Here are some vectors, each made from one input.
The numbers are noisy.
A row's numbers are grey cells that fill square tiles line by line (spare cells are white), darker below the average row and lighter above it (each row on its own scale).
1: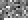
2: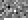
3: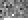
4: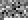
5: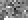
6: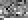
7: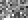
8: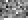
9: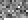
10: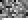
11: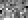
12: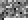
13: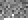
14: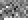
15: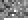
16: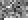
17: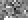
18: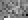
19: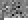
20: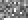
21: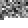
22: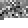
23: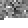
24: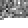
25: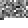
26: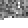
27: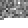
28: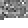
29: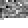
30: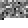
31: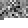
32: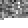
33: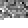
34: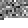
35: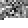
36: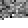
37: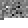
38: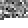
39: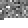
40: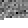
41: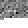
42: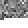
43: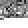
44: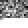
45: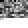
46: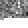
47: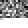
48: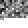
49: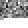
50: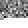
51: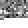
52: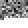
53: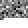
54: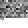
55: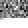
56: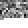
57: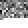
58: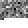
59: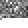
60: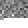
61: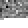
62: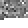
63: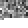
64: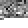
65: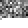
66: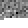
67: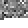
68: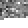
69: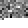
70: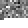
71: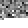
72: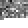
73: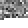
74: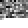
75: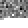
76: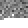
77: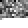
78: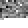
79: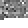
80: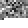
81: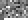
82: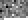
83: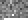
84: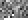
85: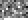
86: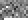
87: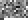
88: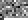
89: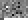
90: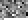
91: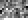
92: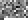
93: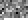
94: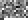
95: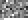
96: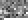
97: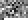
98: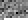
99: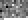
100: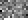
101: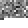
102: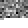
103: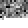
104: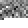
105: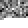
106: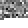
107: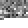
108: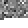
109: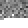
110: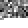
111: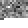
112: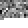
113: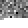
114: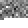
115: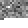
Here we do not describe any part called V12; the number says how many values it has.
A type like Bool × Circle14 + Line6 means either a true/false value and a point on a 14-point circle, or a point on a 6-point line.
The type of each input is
(Circle11 + Unit) × V12 + Line5.
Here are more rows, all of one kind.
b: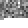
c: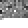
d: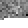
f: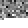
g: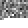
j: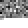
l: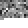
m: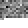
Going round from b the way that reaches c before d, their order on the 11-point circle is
b, g, c, l, j, m, f, d.
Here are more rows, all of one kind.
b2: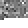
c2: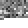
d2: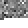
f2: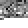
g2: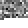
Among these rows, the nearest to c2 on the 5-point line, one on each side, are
f2 and g2.
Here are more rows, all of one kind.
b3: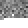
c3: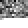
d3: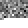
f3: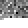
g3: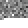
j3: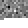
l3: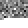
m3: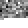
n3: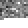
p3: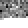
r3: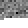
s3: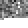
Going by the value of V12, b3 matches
d3, g3 and l3.
